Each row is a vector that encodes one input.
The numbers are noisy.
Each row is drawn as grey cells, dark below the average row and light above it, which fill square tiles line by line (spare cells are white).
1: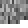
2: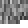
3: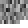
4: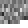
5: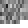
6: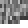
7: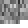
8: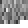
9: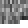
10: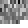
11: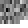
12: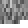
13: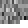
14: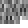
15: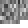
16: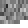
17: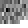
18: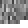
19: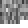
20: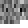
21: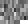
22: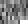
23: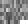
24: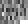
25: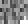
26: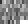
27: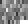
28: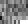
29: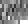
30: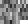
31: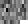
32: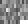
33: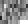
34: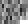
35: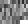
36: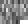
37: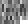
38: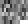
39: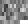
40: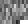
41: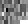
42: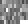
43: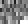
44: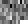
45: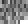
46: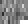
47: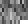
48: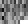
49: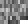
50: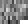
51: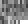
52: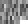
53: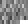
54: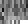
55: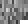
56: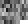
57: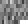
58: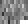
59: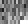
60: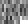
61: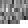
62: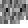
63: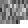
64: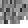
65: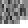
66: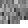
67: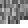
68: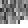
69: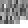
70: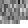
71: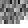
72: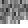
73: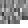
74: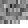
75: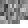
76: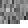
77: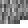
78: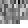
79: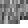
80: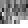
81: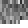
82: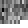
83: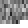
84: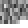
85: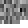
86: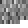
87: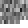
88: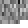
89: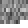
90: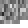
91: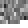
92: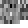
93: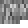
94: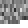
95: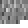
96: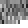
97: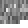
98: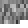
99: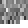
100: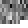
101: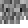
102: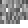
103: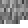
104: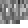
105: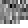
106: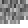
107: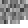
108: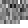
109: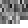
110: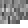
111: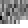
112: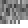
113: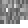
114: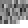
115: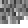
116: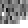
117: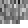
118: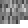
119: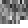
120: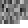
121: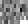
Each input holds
a node of a 7-node tree, together with either a point on an 8-point line, or a node of a 7-node tree.
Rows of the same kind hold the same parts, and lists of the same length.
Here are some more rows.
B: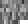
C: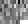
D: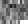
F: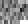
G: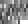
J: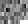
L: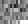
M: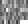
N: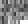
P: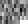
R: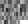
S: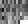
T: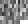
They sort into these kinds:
B, C, M, T
D, F, G, J, L, N, P, R, S

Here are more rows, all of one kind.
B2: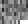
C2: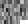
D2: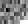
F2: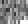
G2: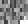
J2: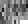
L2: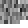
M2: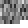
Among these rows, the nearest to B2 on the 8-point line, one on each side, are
F2 and J2.
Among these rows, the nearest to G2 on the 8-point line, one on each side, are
F2 and L2.
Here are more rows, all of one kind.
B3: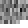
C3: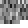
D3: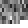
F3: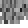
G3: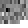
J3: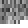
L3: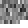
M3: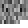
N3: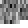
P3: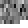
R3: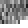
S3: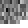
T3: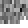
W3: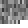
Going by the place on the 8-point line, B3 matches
C3, F3, L3 and N3.
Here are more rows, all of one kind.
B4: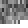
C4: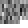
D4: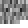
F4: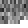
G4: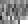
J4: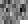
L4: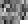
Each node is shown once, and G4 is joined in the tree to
C4.
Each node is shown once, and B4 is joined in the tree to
C4, D4 and J4.
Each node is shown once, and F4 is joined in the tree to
D4.
